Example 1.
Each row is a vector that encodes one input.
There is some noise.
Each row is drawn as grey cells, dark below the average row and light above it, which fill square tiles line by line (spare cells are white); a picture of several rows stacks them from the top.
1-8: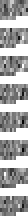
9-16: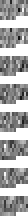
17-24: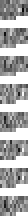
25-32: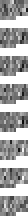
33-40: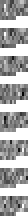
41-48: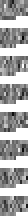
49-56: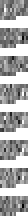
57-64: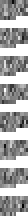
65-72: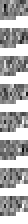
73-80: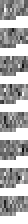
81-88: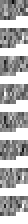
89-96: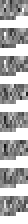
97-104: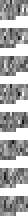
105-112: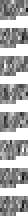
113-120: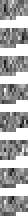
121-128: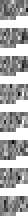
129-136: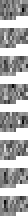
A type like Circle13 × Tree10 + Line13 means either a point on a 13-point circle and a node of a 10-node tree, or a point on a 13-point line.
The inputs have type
Bool × (Line8 + Tree9).
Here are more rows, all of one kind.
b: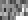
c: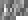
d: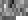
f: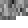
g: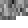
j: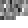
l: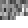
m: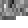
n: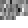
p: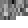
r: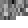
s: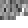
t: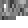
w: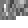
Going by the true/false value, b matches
j, l, n and s.
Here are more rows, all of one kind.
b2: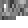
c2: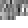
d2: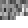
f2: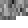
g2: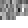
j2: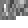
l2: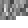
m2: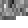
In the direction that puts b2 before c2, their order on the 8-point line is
d2, f2, m2, b2, j2, l2, g2, c2.
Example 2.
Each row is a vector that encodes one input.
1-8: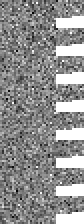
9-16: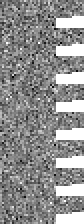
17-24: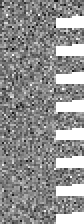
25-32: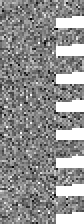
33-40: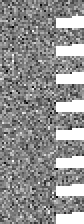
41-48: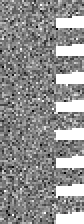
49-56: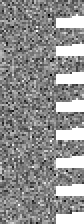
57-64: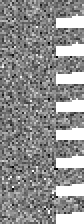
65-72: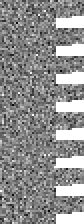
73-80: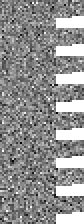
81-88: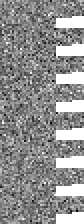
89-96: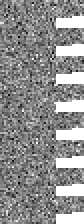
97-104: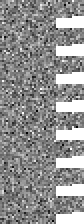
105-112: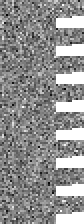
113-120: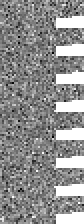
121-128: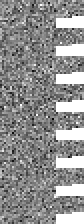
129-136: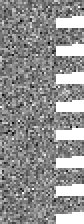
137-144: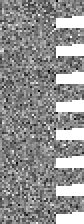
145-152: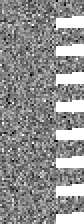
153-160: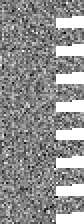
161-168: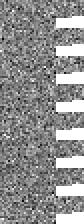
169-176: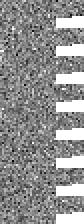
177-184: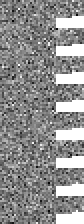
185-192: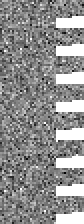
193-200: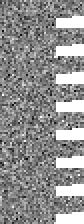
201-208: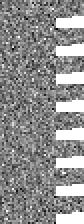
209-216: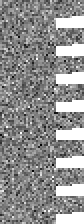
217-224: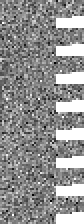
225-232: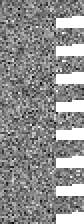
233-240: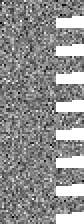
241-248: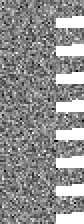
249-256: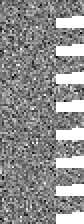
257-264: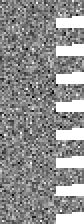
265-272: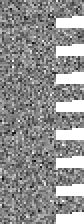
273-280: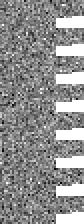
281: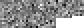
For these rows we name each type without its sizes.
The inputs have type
(Circle + Line) × (Tree + Unit).
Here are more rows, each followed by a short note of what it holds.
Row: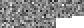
a point on a circle and a node of a tree
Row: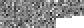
a point on a line and a node of a tree
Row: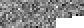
a point on a circle and a node of a tree
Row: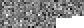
a point on a circle
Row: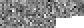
a point on a line and a node of a tree
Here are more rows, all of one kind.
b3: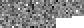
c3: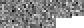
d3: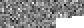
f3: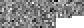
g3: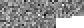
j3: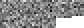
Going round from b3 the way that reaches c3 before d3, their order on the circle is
b3, c3, j3, d3, f3, g3.
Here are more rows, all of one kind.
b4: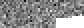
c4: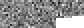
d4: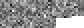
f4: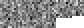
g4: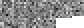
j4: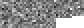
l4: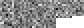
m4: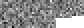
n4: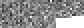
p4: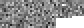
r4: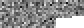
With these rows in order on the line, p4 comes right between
b4 and l4.
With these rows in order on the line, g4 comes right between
b4 and m4.
